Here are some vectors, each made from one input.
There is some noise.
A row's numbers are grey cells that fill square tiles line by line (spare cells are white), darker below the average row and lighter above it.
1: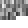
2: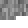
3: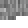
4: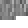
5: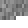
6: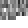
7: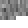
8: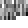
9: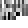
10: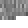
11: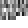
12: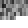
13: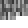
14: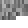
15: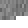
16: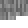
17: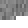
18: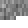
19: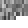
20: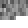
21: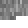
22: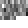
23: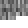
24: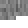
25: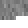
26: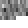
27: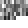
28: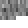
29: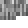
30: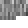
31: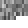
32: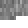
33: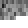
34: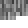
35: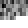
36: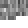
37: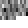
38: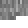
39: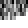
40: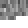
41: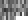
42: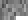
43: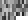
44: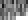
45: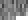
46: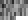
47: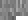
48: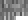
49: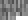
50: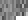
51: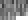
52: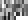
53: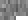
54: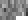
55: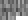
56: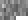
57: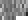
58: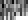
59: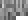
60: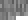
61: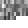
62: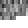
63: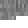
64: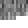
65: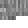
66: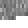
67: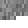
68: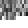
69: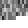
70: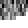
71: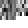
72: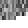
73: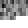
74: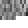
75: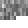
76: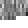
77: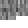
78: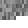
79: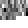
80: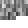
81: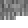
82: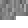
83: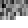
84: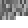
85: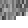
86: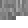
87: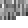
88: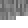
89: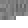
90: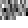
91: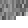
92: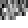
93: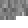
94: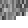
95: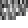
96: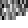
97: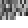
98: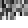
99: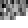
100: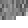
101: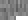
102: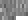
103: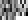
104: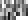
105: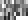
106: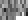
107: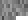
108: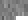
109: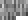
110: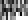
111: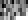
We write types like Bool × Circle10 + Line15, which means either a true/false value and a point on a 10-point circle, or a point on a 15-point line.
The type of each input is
Line5.
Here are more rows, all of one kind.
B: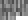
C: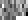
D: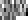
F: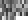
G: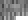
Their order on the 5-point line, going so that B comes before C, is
B, G, C, F, D.
